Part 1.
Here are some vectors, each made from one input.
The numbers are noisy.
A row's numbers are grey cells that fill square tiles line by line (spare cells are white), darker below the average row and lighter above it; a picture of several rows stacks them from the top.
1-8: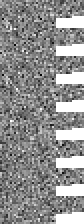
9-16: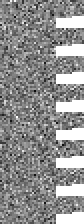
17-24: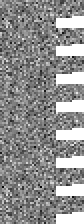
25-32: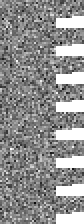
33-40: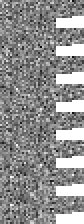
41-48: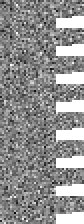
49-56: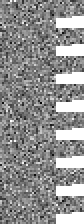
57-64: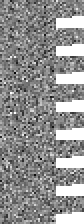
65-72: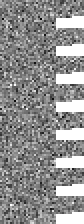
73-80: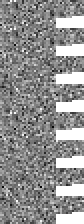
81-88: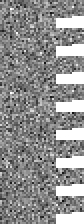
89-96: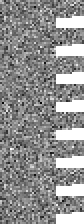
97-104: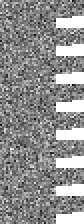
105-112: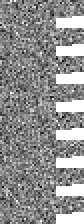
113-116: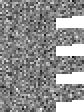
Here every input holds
a point on a 9-point circle.
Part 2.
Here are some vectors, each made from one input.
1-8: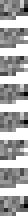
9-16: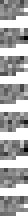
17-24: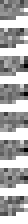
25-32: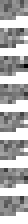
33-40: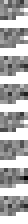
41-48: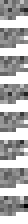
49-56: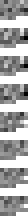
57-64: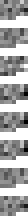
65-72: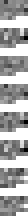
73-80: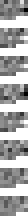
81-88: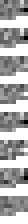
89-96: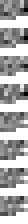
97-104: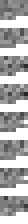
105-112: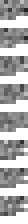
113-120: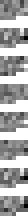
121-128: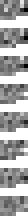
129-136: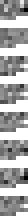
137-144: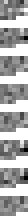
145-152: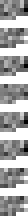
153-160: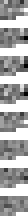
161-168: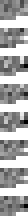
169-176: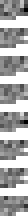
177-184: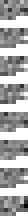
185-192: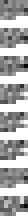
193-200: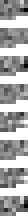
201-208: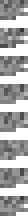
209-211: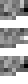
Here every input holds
a point on a 9-point line.
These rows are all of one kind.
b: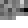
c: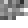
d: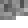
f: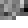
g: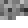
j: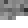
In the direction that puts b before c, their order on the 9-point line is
f, b, g, j, d, c.
